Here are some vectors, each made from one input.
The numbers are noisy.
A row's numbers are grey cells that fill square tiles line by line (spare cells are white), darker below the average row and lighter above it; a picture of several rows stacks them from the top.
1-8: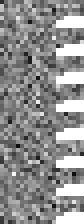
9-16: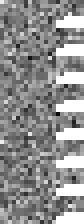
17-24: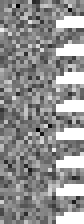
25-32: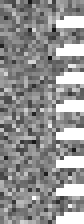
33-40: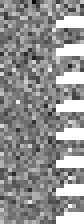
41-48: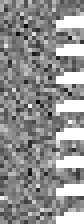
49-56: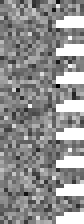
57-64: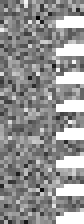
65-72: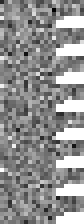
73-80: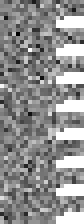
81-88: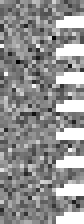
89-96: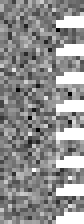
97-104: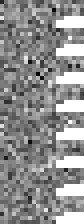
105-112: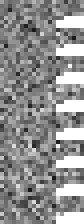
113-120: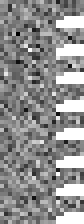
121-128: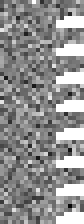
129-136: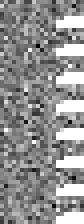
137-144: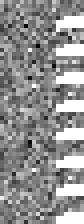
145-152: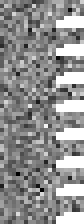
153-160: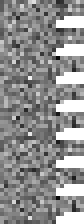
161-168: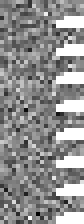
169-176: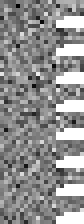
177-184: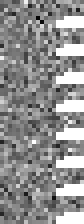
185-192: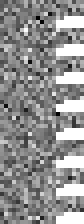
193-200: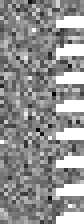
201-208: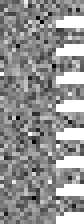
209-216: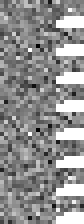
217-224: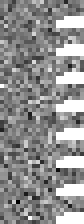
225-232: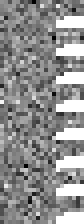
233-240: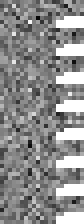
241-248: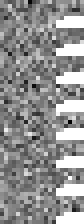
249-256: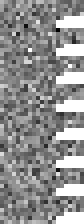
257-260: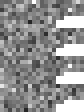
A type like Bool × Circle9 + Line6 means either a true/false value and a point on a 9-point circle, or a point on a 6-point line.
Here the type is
(Bool × Bool × Bool + Unit) × Tree13.
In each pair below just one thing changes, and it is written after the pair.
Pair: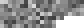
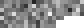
the node of the tree
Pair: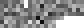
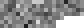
the node of the tree
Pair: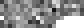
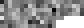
one of the three true/false values
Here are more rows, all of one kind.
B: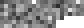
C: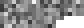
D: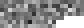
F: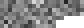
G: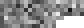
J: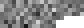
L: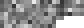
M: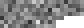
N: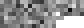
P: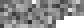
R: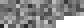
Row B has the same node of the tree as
C, L and P.
